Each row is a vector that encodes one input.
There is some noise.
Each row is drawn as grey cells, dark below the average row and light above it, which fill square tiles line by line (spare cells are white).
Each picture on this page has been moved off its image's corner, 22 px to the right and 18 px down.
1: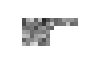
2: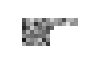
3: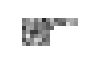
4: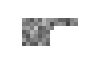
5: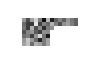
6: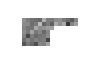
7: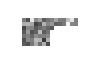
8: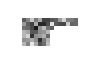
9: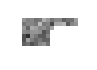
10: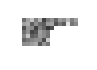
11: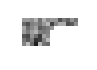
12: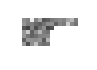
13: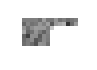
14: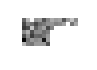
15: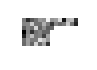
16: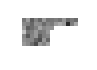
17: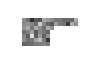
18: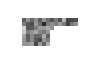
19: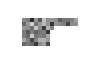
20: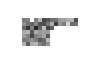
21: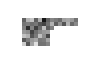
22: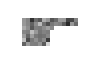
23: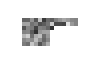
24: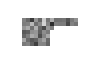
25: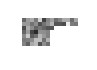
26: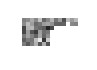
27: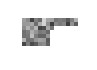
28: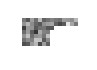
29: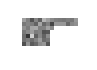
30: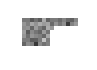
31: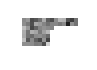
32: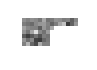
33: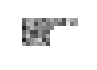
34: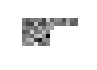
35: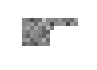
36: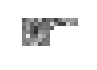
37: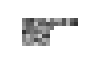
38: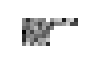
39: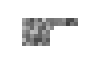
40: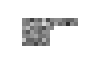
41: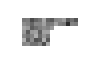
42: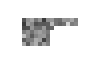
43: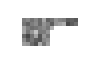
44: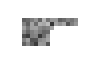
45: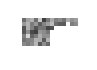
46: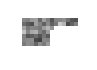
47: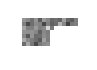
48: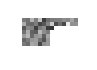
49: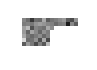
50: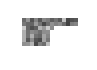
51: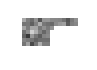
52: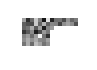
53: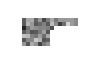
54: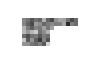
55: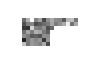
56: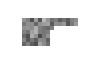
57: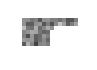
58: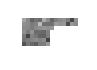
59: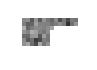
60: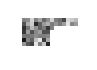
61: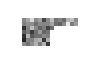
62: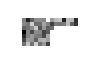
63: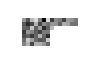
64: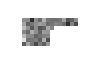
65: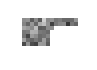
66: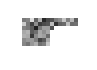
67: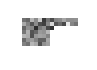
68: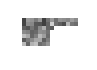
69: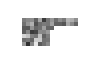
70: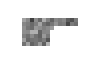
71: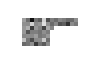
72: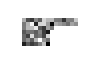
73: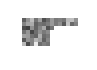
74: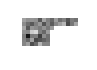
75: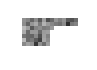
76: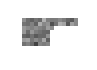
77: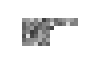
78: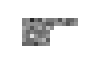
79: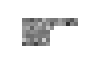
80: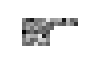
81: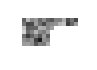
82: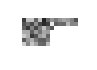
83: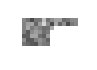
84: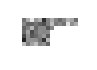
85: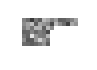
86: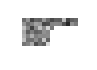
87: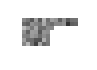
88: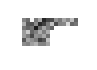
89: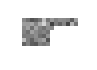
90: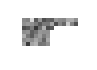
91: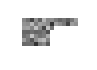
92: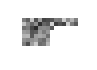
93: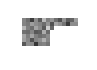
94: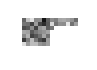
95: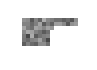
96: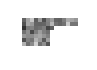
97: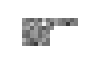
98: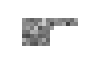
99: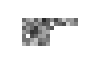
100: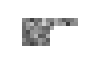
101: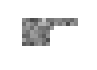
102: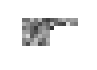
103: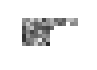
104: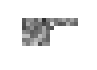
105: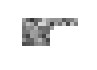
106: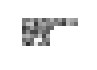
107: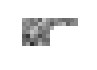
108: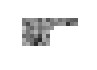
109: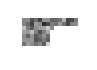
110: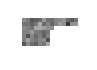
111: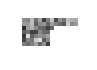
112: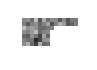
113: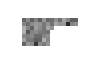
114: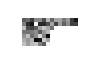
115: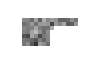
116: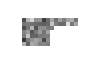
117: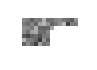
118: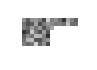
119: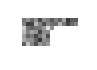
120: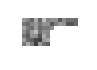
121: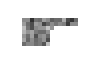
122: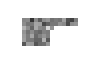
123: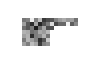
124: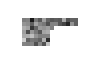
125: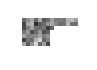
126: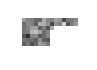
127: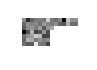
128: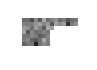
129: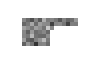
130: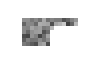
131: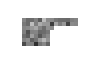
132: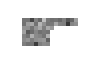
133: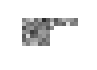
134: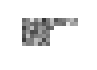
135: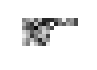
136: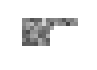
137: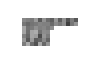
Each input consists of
either a point on a 13-point circle, or a point on a 4-point line, or four true/false values.
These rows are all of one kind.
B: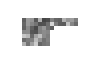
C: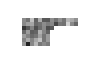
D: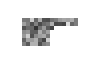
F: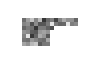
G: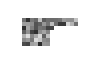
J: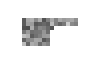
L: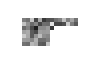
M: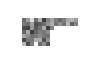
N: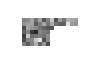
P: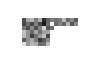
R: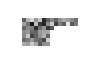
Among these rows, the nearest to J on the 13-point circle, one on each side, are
N and P.
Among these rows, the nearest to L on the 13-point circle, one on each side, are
C and D.
